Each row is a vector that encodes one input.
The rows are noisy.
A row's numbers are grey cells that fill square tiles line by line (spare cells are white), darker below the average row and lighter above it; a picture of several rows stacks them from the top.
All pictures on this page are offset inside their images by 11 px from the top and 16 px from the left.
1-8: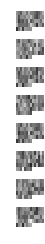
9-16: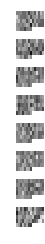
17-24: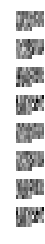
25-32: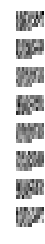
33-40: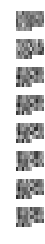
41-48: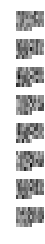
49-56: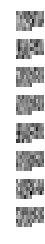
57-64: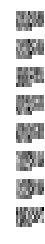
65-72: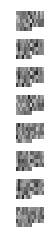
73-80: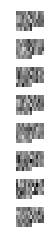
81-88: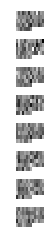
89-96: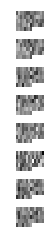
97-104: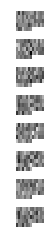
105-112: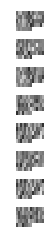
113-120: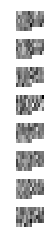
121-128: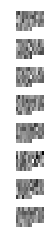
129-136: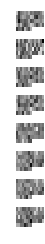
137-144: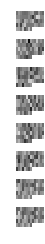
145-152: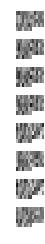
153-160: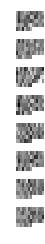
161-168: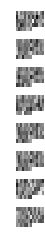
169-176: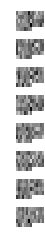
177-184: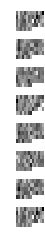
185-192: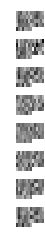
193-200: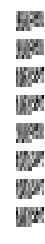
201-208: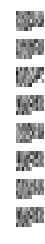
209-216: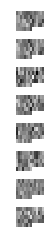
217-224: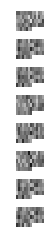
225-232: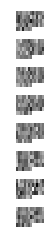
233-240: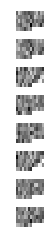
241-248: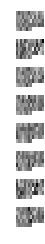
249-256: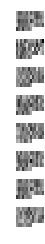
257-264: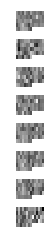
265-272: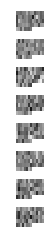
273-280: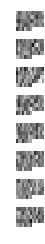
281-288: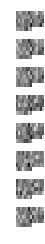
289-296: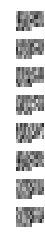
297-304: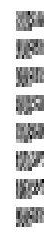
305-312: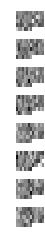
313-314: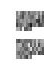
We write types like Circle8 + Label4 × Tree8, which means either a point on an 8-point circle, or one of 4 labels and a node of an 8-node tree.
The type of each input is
Line7 × Line9 × (Tree13 + Unit) + Line8.
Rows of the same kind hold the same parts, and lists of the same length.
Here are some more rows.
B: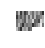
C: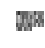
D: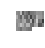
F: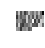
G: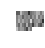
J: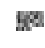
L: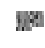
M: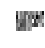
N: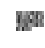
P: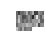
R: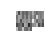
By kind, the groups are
B, F, M
C, D, G, P, R
J, L, N

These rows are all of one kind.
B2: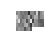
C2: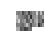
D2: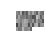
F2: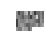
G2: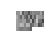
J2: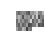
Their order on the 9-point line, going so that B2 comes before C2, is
B2, C2, D2, G2, J2, F2.
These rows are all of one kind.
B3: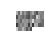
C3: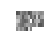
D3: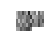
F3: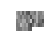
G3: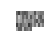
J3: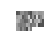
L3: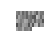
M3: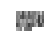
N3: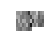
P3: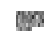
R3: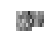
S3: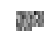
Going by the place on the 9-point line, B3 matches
D3, N3 and R3.
